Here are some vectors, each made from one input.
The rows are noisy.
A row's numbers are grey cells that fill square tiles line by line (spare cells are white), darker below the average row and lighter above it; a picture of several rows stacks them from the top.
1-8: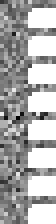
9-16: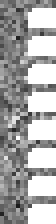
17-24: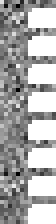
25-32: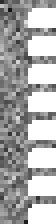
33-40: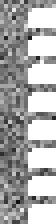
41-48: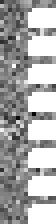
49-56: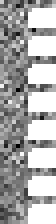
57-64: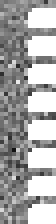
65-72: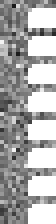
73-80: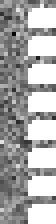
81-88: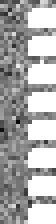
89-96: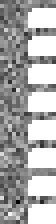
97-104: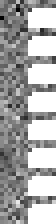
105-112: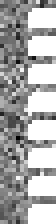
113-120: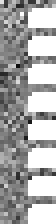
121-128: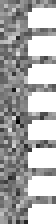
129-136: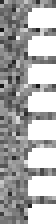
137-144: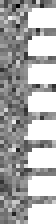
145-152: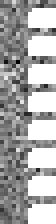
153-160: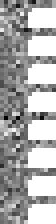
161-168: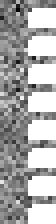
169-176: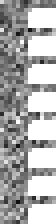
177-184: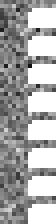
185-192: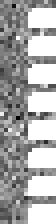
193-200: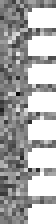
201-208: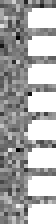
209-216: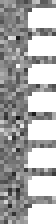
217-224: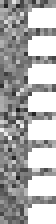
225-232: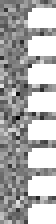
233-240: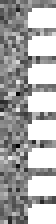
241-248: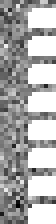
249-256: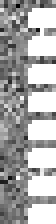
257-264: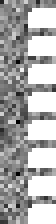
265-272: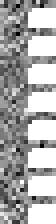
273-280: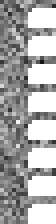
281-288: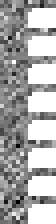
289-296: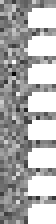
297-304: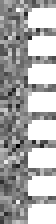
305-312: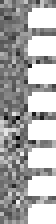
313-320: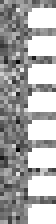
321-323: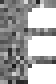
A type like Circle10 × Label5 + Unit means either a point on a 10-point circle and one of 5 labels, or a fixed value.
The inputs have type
(Bool × Bool × Bool × Bool + Unit) × (Circle9 + Unit).
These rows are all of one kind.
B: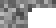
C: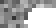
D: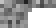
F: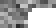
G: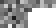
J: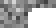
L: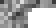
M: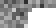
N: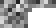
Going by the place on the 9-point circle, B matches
C and M.
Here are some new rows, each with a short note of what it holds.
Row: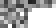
a point on a 9-point circle
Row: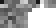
four true/false values
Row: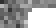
four true/false values
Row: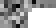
a fixed value
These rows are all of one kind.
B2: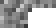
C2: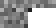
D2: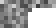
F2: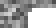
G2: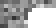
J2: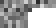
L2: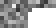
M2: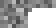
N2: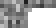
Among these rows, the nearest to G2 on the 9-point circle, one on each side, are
B2 and F2.
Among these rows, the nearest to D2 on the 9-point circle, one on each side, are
F2 and L2.
